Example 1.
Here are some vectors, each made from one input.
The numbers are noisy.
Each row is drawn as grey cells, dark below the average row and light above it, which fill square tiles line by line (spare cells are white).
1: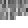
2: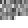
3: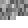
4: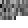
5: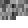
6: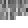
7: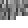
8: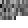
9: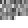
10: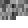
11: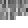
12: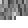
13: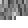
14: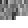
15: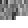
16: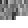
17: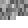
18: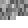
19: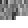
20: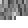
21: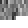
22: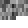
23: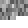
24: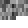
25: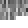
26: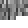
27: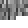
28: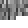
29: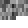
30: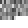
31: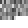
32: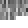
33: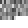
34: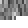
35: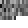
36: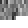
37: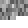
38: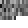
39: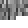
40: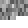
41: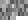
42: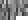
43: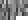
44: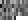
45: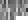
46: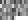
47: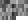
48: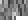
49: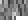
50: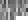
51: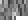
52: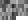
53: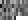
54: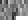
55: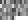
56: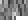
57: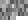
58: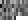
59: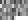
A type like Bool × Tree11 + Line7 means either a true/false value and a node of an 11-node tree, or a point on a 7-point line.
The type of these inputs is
Bool × Bool × Bool.
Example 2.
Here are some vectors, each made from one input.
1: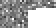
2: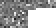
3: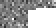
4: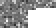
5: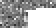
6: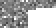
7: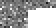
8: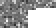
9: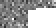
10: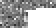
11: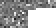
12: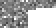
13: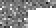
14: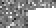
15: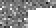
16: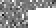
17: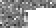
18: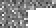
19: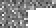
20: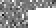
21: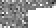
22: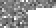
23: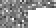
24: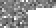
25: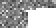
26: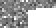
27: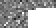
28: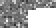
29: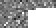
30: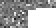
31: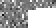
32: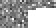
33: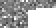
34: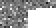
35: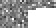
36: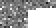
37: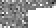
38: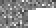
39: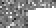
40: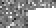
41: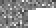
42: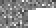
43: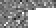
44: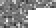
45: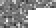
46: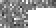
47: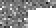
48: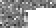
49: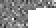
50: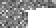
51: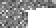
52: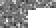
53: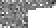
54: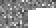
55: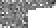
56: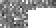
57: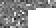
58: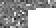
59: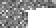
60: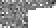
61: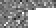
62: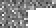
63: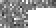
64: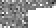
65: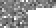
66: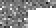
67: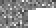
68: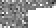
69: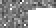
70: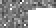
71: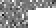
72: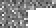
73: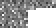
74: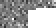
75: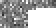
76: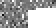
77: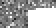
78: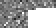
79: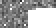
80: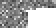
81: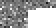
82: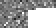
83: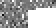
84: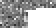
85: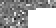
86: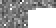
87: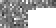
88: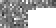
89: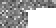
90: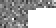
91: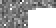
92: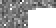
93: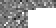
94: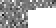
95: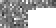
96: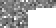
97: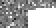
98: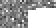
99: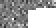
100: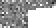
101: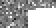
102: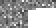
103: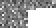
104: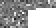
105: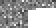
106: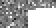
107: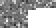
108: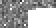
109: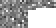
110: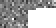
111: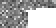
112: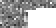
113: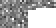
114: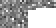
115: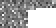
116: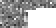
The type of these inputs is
Bool × Bool × Bool × Bool.
